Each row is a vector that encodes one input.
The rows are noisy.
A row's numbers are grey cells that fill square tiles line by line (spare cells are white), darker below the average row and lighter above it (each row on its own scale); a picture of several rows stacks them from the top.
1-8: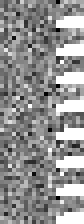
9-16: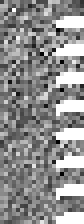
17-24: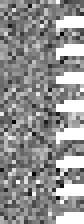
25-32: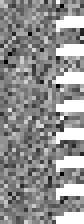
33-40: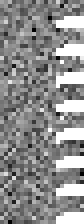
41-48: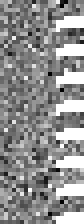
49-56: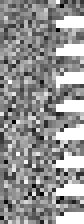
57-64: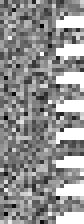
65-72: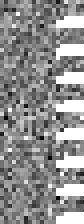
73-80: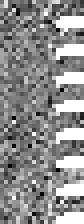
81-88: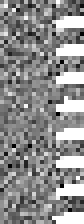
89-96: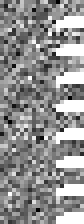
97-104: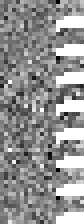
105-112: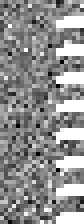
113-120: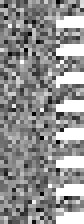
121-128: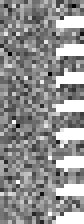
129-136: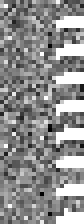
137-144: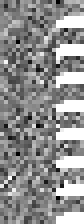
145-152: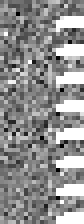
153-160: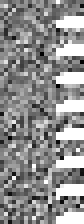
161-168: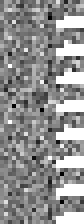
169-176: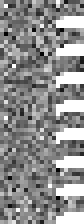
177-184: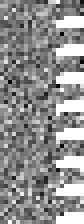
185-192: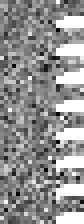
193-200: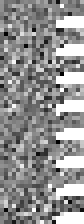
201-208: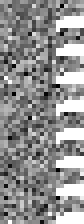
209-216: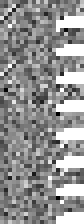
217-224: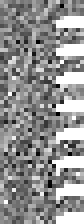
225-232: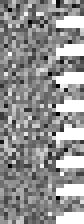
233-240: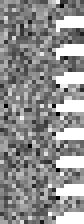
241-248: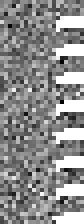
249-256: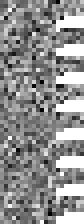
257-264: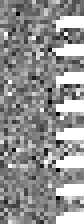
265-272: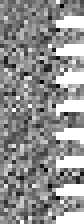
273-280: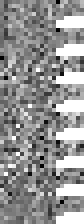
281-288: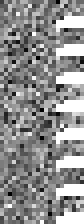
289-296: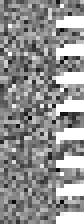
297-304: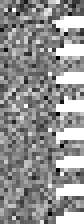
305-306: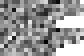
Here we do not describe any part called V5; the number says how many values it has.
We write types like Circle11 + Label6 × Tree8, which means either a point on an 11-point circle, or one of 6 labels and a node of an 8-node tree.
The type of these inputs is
Bool × ((Line4 + Line6) × Line7 + V5).
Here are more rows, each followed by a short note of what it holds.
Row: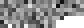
a point on a 6-point line, a point on a 7-point line and a true/false value
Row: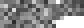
a point on a 4-point line, a point on a 7-point line and a true/false value
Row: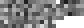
a point on a 4-point line, a point on a 7-point line and a true/false value
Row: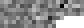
a point on a 6-point line, a point on a 7-point line and a true/false value
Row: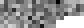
a point on a 6-point line, a point on a 7-point line and a true/false value
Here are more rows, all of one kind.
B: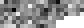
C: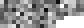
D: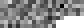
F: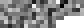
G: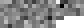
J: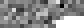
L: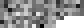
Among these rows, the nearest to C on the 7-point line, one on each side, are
B and D.
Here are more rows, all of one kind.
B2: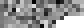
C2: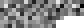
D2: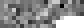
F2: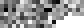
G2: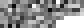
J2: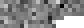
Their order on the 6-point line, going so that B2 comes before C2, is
B2, C2, J2, D2, G2, F2.
